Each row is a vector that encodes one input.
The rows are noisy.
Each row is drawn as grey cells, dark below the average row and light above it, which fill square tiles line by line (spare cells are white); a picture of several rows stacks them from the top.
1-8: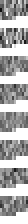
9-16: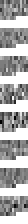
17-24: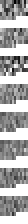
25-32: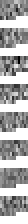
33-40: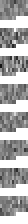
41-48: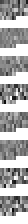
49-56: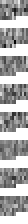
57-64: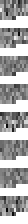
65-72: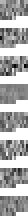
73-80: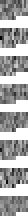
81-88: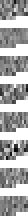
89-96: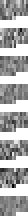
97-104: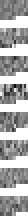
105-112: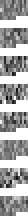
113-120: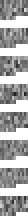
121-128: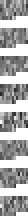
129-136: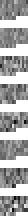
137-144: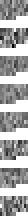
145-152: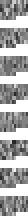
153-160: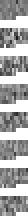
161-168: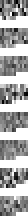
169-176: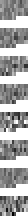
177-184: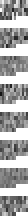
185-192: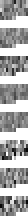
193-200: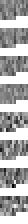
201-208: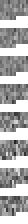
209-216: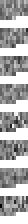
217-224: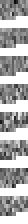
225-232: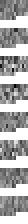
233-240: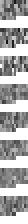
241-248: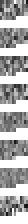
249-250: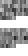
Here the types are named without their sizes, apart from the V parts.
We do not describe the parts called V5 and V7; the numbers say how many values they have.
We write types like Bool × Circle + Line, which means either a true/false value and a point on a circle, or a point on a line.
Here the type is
(Circle + V5) × Line × V7 + Tree.
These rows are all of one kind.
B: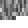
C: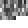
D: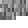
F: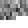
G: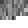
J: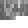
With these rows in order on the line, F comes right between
B and C.
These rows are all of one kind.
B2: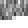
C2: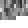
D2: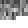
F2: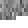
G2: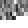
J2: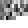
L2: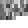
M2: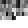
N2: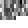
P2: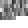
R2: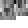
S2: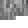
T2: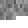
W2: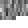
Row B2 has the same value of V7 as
M2, R2, S2 and W2.
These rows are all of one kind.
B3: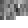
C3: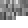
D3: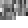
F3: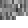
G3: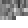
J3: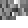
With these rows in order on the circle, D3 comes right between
C3 and J3.
